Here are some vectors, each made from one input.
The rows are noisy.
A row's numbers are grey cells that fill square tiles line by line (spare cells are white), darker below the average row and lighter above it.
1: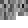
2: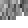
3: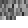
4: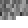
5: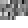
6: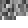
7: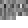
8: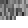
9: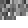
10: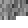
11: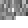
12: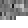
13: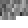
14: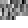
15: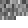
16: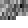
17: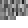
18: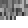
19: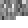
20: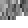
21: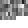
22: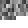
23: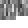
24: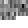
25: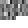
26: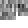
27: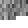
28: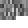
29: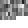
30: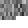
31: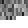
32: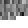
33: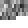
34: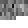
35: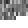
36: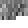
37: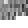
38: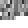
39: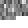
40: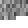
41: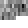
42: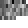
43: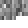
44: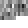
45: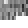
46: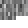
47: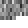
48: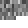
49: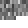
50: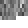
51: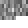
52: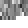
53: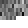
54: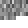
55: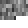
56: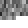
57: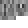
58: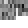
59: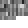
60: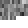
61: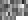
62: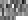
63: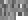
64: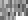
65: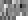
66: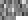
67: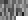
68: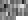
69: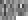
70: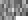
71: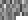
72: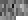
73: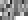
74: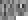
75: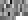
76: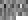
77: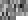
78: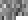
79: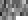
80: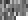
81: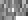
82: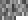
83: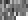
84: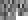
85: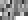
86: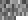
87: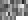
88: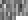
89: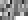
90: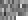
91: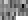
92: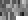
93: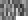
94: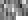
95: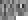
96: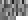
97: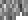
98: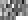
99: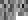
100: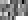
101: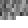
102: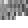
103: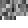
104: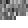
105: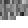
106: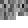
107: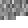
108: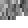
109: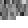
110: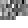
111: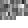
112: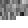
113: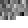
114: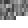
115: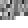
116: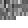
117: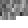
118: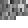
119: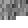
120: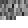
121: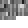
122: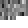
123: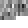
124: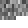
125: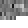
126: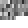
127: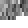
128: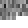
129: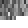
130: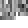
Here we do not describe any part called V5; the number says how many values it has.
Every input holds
one of 6 labels and a value of V5, together with either a point on a 4-point line, or a point on a 6-point line.
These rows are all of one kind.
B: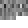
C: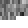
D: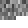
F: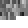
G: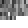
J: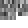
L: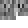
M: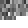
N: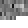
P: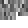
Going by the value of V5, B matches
J, L and P.
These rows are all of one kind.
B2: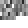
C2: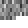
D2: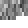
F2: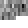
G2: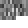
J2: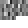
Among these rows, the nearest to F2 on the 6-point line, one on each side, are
D2 and J2.
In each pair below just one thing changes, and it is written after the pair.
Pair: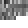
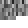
the value of V5
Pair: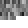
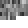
the place on the 4-point line
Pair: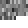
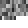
the label
